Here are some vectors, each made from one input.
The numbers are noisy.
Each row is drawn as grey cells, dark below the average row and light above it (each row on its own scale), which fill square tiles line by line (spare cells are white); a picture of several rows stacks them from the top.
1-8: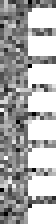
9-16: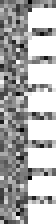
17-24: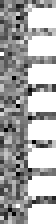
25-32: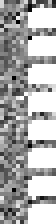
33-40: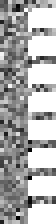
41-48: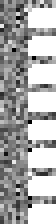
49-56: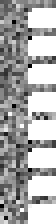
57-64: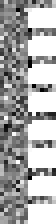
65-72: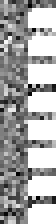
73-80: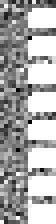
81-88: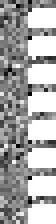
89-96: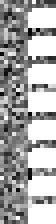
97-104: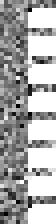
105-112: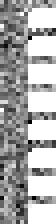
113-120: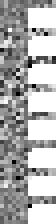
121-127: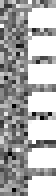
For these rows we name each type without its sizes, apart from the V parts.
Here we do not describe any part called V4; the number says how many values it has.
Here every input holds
a list of items, each a true/false value and a value of V4.
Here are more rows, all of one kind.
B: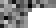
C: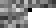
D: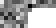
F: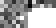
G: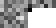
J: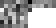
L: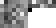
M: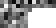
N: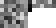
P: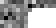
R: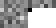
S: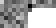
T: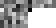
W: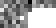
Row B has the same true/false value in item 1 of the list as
C, M and P.
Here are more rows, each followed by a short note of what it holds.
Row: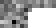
the empty list
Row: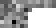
the empty list
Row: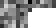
a list of one item
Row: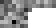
the empty list
